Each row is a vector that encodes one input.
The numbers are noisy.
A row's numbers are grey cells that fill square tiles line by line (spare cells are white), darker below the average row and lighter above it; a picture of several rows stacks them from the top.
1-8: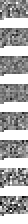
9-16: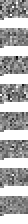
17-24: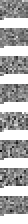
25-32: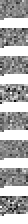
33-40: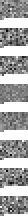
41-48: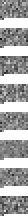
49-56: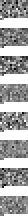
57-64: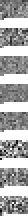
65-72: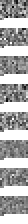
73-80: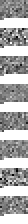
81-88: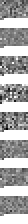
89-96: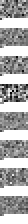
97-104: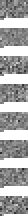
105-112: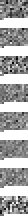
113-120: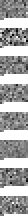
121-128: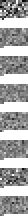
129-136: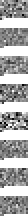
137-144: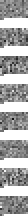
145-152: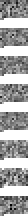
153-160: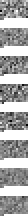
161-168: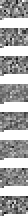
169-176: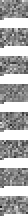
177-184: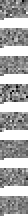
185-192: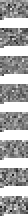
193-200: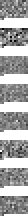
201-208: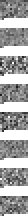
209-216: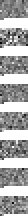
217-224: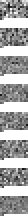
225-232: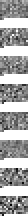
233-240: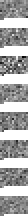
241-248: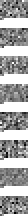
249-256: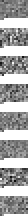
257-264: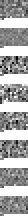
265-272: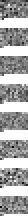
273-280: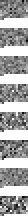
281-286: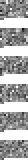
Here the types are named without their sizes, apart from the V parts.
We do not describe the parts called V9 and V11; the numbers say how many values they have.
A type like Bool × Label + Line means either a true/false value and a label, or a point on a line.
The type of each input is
(Bool × V9 + Line) × (Line + V11).
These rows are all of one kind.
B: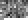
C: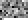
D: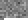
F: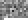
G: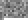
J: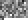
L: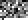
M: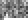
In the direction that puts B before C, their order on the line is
B, M, J, D, G, L, C, F.
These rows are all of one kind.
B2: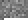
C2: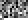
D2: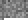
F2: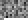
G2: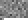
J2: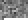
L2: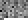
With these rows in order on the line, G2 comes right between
B2 and F2.
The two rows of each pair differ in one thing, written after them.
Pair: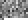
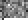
the value of V11
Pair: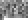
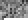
the value of V11
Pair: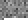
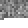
the true/false value
